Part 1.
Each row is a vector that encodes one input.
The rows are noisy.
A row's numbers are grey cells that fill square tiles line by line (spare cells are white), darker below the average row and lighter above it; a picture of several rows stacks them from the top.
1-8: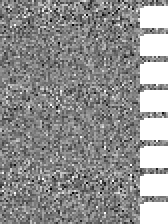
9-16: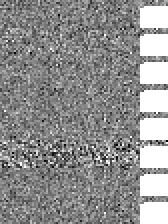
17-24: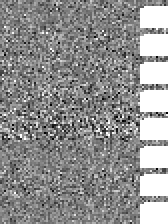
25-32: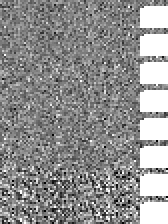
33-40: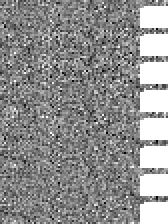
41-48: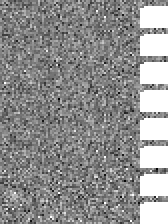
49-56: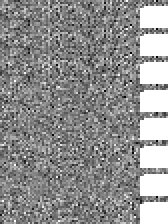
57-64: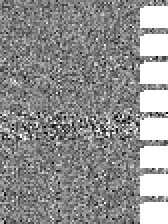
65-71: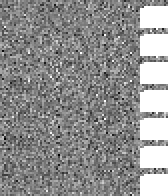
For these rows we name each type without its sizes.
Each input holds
a list of points on a line.
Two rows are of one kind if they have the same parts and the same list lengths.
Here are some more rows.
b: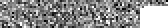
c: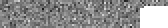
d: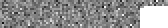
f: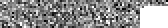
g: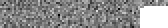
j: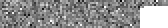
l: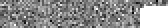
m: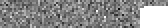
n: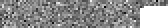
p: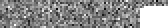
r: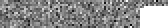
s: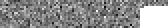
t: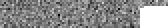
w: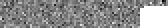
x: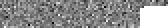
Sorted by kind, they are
b, f
c, d, j, l, n, w, x
g, m, p, r, s, t

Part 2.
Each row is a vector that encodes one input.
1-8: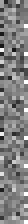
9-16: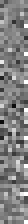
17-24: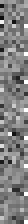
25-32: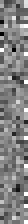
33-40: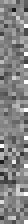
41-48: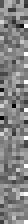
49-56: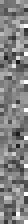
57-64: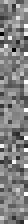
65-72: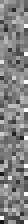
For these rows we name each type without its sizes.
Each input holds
a label and a point on a line.
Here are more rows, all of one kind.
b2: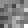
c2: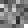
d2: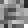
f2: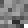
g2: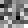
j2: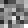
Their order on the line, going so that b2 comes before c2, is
j2, b2, d2, c2, g2, f2.
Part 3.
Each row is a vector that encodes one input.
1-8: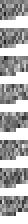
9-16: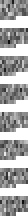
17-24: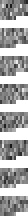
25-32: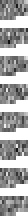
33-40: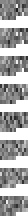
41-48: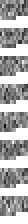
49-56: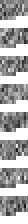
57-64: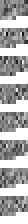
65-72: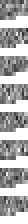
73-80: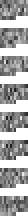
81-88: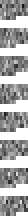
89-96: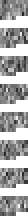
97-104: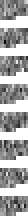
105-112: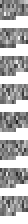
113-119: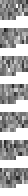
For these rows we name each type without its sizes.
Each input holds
a label and four true/false values.
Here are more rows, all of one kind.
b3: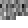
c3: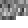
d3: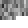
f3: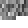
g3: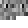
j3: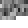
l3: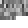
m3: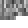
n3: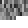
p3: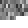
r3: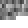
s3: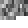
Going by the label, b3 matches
d3, g3, l3 and m3.
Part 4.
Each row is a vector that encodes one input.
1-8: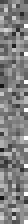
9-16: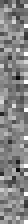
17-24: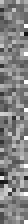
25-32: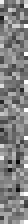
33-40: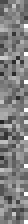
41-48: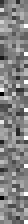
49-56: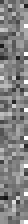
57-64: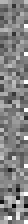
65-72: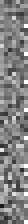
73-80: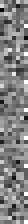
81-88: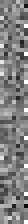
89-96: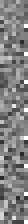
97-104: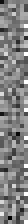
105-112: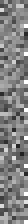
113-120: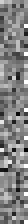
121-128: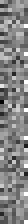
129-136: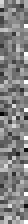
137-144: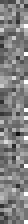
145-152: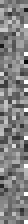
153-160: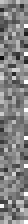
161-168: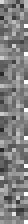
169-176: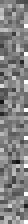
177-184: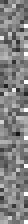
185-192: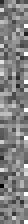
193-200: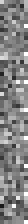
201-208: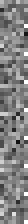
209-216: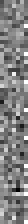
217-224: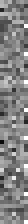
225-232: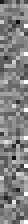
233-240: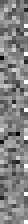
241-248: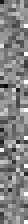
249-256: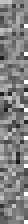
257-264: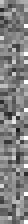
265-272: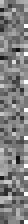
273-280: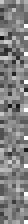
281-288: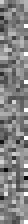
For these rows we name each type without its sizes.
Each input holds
a label, together with either a fixed value, or three true/false values.
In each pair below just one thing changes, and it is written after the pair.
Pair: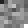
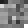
one of the three true/false values
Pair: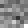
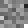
the label
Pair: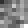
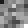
the label
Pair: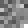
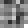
one of the three true/false values
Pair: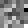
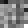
one of the three true/false values
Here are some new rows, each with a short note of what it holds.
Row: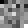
a label and three true/false values
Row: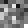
a label and three true/false values
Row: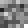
a label
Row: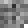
a label
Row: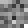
a label
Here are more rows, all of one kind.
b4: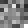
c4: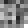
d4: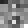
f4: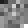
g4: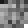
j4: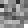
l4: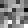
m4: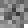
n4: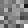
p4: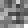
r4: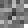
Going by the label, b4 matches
c4, g4 and l4.
